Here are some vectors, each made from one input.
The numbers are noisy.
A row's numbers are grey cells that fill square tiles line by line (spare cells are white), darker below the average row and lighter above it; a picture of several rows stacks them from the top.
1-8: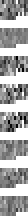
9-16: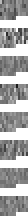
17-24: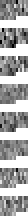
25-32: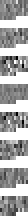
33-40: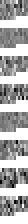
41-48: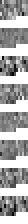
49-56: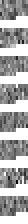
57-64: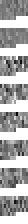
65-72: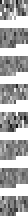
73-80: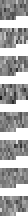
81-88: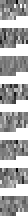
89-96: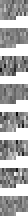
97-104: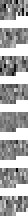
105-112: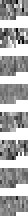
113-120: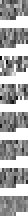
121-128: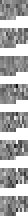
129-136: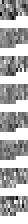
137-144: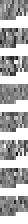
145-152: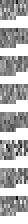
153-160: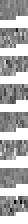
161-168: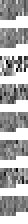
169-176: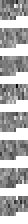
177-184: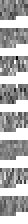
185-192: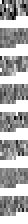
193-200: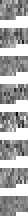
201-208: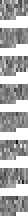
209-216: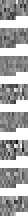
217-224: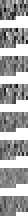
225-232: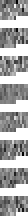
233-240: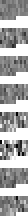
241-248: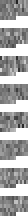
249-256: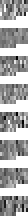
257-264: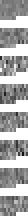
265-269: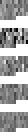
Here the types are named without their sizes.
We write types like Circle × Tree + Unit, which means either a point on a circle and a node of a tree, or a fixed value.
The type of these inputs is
(Bool × Bool × Bool × Bool + Unit) × Line + Label.
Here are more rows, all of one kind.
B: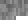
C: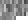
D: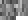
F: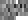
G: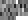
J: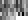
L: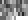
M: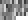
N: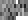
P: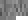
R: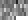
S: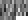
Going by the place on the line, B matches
G, L, M and P.
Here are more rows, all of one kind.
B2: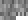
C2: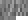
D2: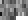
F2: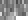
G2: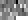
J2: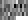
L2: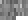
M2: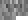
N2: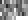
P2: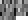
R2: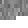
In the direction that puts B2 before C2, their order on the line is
N2, M2, J2, R2, F2, B2, D2, C2, G2, P2, L2.
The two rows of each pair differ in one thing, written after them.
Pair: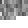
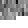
the place on the line
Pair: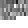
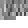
the place on the line
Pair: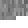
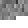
one of the four true/false values
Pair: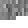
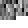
the place on the line
